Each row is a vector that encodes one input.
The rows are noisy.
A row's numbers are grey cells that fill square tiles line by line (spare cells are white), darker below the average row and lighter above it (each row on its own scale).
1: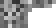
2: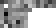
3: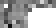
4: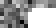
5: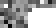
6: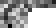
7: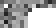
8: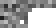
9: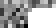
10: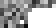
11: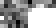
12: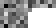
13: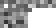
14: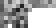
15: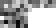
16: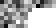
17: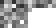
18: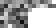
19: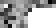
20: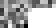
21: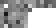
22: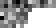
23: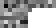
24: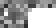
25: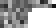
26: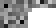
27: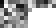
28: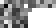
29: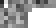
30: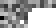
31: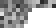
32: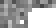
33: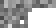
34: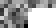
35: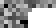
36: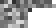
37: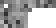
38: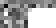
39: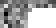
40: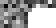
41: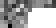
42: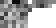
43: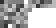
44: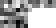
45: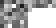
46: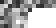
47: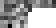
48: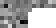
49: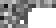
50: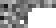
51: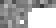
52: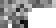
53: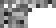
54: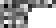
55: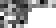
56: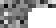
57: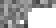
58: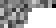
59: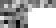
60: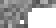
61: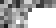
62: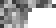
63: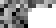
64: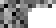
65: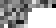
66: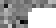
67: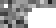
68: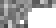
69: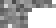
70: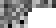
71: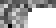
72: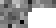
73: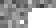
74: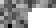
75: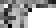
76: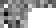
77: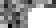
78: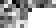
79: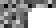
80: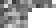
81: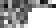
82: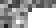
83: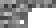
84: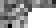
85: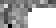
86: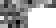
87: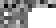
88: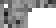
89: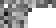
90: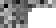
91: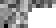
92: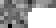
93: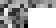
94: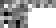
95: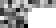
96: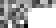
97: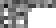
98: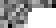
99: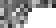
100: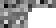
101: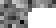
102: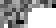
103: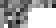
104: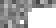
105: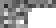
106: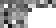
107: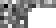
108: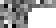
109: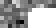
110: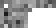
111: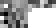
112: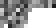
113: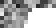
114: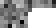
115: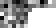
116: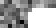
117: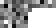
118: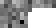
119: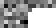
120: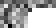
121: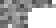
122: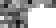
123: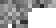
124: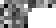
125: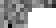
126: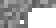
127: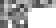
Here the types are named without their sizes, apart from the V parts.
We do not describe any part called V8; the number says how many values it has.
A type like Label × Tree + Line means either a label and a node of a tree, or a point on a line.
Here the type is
Bool × (Line + V8).
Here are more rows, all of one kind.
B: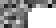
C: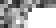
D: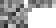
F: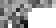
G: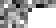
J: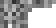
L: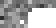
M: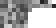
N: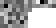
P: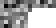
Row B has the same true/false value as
M, N and P.
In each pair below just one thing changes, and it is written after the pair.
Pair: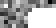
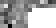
the place on the line
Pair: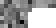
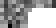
the place on the line
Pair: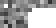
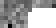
the true/false value
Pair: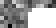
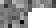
the place on the line
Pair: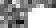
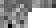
the place on the line
